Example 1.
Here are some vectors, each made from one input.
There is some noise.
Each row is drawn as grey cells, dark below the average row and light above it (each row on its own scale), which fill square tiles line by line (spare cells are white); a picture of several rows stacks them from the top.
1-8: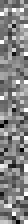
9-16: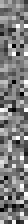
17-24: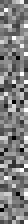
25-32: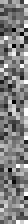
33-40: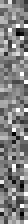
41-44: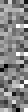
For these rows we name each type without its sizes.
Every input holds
a label.
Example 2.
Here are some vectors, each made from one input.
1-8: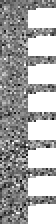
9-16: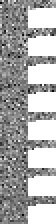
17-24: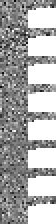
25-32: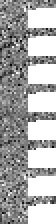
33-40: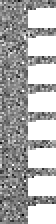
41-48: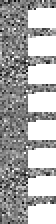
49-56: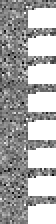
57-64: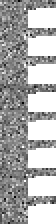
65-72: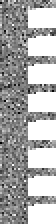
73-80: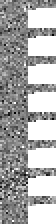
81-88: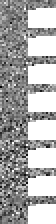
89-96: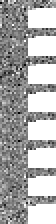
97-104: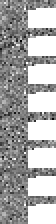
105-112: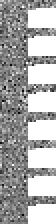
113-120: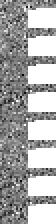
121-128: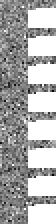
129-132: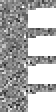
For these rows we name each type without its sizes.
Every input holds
either a point on a circle, or a fixed value.
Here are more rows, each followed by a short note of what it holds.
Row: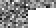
a fixed value
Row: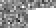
a point on a circle
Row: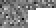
a point on a circle
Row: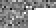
a point on a circle
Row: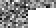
a fixed value
